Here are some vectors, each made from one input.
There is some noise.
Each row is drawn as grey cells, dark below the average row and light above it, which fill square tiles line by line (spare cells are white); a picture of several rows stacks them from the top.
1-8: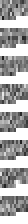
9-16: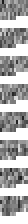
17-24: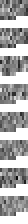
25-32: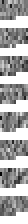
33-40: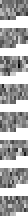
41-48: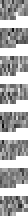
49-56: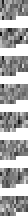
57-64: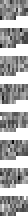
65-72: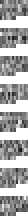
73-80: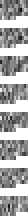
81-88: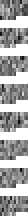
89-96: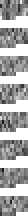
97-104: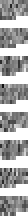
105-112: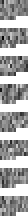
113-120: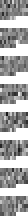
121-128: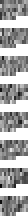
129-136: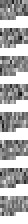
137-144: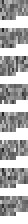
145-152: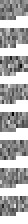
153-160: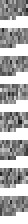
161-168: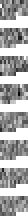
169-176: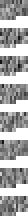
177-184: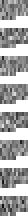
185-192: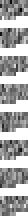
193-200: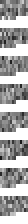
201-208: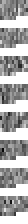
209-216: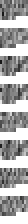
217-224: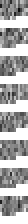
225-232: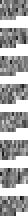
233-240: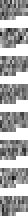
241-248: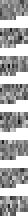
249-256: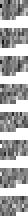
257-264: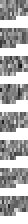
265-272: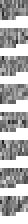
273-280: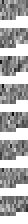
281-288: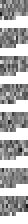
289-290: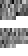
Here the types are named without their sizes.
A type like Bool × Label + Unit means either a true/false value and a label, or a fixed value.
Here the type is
Bool × Bool × Bool + List(Line) + Tree.
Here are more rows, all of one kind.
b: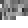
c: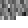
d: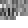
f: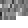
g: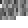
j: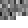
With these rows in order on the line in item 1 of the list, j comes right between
c and f.
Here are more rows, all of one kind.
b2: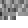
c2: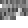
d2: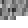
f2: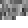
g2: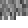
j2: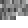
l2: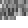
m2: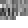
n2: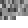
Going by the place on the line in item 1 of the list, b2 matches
d2 and g2.
